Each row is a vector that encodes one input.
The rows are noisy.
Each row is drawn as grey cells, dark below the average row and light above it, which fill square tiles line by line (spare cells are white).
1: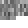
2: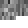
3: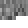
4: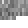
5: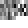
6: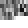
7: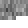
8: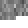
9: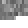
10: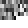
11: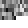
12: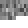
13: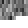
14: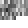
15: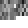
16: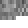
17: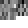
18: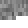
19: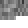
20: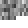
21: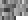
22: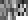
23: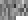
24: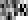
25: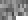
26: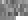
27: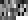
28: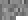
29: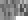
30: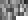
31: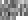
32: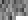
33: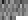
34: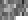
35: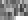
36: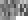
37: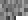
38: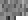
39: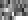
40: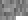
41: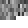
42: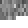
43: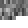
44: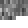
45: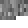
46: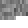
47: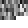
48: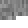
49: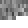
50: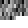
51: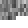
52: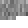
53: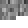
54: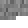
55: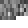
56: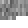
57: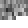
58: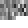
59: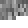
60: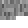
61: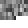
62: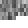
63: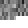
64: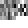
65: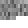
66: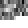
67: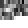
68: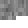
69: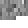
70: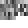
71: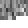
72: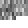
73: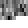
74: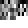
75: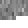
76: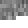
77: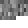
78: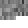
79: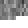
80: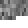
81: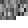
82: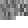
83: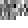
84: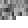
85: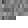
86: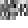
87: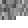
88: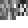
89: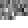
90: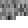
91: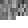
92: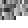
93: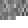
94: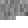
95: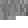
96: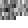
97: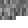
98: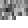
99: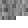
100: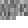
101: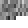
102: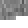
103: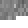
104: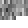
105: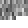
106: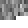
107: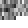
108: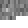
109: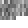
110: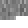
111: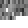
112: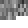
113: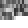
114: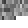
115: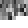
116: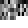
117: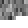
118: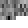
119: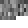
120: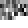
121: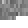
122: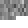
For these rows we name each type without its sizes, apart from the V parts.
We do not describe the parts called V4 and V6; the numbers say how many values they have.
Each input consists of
a point on a line, together with either a true/false value and a value of V4, or a value of V6.
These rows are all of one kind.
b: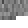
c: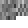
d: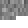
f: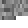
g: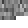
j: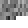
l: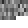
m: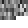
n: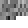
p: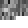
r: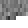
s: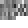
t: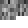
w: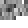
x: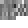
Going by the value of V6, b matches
f, g, l and m.
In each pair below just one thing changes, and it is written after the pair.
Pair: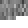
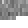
the true/false value
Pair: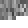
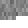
the true/false value
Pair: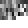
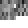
the true/false value
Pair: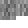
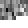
the place on the line
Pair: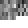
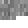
the value of V4
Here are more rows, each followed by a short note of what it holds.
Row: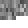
a point on a line, a true/false value and a value of V4
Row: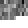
a point on a line, a true/false value and a value of V4
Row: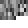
a point on a line and a value of V6
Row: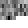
a point on a line and a value of V6
